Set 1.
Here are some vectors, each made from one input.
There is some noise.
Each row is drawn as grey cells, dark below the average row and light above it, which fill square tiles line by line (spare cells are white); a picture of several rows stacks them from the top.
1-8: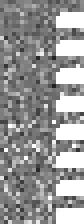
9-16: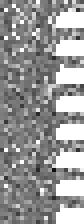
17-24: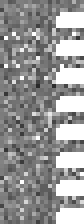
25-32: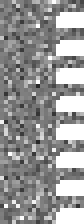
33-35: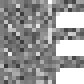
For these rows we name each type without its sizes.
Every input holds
a point on a line.
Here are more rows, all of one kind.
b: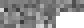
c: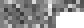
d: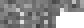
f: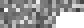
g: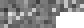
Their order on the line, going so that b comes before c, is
f, d, g, b, c.
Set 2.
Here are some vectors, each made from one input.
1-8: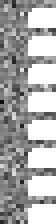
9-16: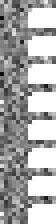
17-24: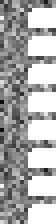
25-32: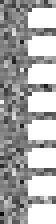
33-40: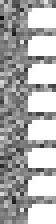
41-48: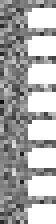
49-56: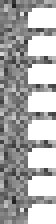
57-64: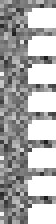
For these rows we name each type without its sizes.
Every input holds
three true/false values.
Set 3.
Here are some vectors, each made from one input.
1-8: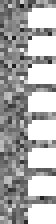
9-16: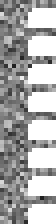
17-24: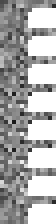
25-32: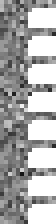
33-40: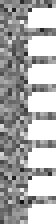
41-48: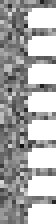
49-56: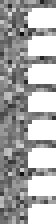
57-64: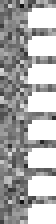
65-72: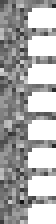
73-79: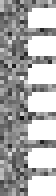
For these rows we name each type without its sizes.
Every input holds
a point on a line.
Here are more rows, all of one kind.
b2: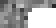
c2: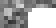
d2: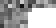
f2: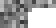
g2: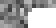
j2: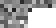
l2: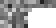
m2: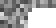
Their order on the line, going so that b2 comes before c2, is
j2, m2, b2, c2, l2, g2, f2, d2.
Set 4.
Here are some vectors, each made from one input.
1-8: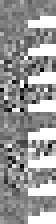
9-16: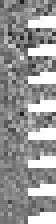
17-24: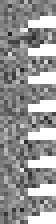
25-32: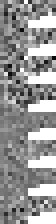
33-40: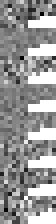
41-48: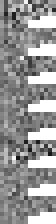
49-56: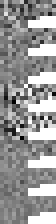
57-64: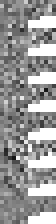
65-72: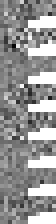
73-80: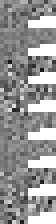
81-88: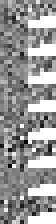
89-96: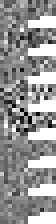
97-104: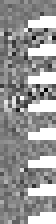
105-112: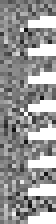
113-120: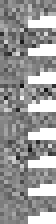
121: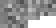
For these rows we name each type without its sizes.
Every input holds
either a fixed value, or a node of a tree.
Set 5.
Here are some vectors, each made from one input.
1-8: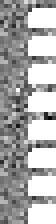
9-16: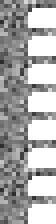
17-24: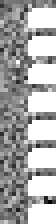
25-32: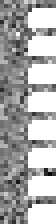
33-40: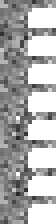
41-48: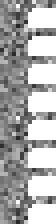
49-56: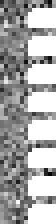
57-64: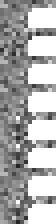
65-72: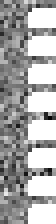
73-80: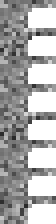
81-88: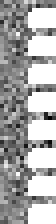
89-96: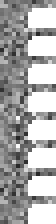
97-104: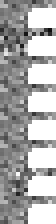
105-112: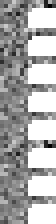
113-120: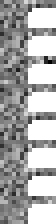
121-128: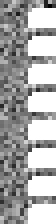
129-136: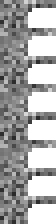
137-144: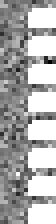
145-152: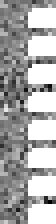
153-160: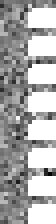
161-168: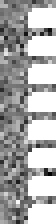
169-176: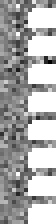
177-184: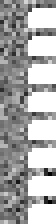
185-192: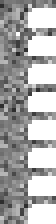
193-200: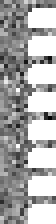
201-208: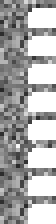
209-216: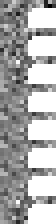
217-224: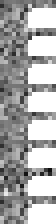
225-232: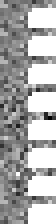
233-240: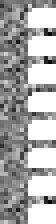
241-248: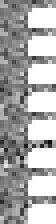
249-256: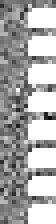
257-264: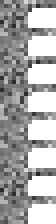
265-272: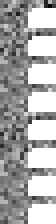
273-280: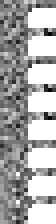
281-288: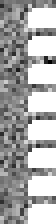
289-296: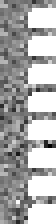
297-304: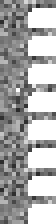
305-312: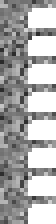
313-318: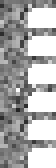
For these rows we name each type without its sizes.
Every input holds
a label.
